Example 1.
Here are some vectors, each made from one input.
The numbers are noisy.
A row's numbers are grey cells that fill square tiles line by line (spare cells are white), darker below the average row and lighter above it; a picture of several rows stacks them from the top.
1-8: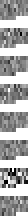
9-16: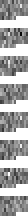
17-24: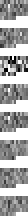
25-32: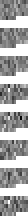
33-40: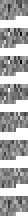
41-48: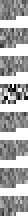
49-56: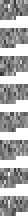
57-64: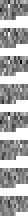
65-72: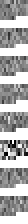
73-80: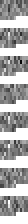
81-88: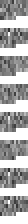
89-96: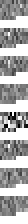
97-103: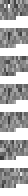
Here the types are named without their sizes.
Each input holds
a list of points on a line.
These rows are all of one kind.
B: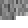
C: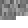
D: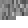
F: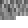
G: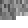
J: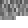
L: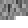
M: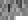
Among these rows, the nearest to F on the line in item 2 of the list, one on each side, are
C and G.
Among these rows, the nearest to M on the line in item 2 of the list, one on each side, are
B and J.
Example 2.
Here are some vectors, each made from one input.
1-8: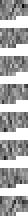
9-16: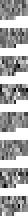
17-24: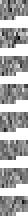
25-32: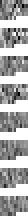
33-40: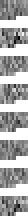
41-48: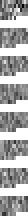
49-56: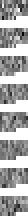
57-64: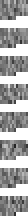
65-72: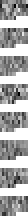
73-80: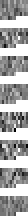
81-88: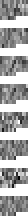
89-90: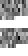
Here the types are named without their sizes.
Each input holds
either a point on a circle, or a point on a line.
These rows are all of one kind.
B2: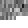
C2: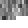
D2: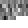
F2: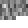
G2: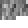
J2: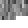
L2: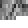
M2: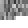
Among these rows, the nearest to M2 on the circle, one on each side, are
B2 and J2.
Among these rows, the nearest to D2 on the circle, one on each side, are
C2 and F2.
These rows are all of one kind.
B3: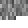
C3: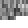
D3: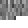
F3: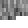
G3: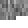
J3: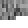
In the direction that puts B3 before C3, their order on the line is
B3, D3, G3, J3, F3, C3.
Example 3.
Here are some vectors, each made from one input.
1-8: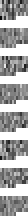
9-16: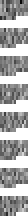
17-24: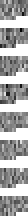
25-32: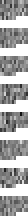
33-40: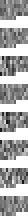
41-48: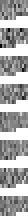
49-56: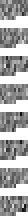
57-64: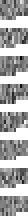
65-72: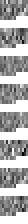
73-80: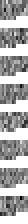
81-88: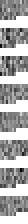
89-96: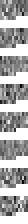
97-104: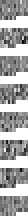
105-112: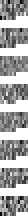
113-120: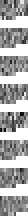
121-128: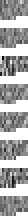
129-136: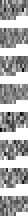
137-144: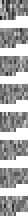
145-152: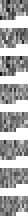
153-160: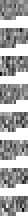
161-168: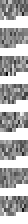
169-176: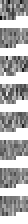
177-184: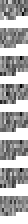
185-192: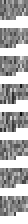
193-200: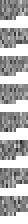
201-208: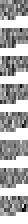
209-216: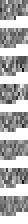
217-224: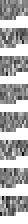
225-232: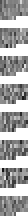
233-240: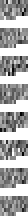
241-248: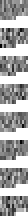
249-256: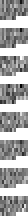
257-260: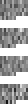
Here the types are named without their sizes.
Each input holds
either a label, or a point on a line.
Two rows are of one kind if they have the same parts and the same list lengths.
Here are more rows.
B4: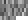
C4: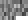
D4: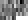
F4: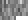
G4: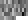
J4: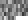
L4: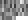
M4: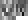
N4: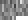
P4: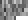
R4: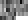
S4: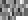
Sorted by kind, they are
B4, F4, L4, N4, P4, S4
C4, D4, G4, J4, M4, R4

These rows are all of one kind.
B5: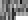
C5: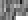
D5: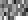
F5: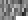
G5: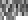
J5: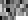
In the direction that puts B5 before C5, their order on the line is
J5, B5, C5, F5, D5, G5.
